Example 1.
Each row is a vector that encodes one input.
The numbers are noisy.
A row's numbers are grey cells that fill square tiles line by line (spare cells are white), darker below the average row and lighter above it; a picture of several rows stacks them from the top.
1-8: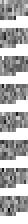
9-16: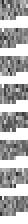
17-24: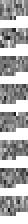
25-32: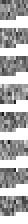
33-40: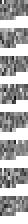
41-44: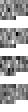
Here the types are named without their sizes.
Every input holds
two labels.
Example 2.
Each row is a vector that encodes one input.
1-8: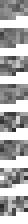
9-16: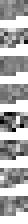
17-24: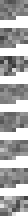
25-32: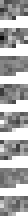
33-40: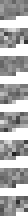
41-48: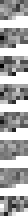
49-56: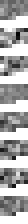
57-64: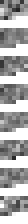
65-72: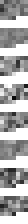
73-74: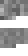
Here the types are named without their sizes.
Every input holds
either a fixed value, or a label and a true/false value.
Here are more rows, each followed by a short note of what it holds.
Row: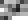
a label and a true/false value
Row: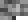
a label and a true/false value
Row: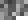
a label and a true/false value
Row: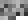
a fixed value
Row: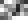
a label and a true/false value
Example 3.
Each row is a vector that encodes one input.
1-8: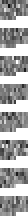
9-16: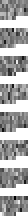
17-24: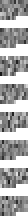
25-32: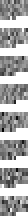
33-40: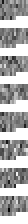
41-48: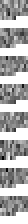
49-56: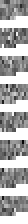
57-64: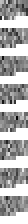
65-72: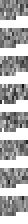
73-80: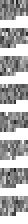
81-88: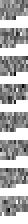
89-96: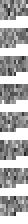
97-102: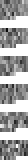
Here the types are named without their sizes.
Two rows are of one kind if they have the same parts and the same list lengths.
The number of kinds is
2.
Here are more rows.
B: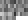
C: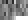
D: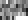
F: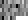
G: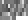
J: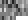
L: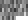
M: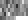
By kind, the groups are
B, D, G, L
C, F, J, M

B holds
a label and a node of a tree.
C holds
a label.
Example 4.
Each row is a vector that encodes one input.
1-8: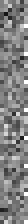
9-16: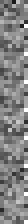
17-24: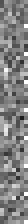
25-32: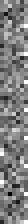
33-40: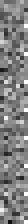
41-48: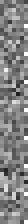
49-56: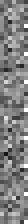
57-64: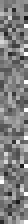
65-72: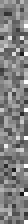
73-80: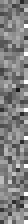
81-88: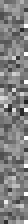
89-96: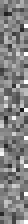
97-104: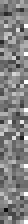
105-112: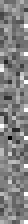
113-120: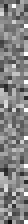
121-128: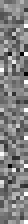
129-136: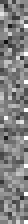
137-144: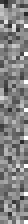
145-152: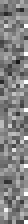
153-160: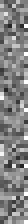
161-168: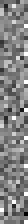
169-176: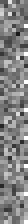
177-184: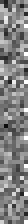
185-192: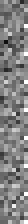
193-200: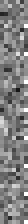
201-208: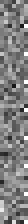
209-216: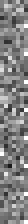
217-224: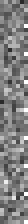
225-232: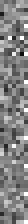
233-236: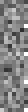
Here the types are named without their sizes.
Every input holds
either a fixed value, or a node of a tree, or four true/false values.
